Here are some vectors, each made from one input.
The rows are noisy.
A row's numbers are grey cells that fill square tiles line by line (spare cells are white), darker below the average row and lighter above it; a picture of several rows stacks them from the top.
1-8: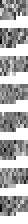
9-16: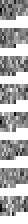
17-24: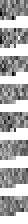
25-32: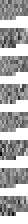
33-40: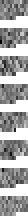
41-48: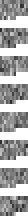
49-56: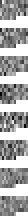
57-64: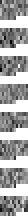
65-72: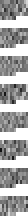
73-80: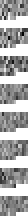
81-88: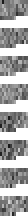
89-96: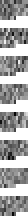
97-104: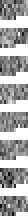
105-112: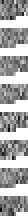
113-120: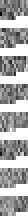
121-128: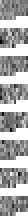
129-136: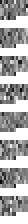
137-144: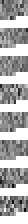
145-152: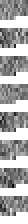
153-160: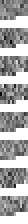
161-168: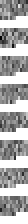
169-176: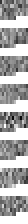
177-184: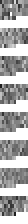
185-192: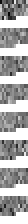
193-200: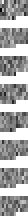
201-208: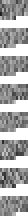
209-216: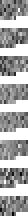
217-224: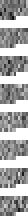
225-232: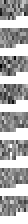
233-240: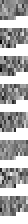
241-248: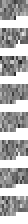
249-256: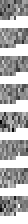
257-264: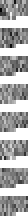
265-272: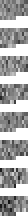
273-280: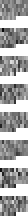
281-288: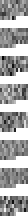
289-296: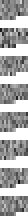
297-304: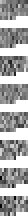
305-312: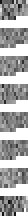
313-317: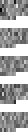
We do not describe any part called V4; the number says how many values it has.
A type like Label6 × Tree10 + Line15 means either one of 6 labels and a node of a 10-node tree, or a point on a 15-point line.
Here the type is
Line9 × (Line9 + V4) + List3(Line6).
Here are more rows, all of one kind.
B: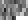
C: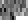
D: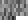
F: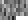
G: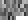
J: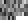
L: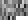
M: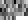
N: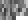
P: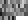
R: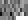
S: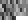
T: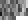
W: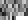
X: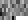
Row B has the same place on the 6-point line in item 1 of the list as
D, F, L and M.
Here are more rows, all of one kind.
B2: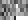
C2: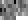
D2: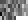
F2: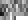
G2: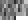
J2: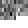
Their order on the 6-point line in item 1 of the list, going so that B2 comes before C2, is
F2, B2, J2, C2, D2, G2.
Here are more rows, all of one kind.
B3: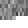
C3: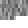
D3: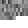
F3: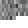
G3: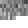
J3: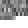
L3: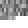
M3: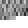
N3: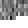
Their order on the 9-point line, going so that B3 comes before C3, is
L3, G3, F3, N3, M3, J3, B3, D3, C3.
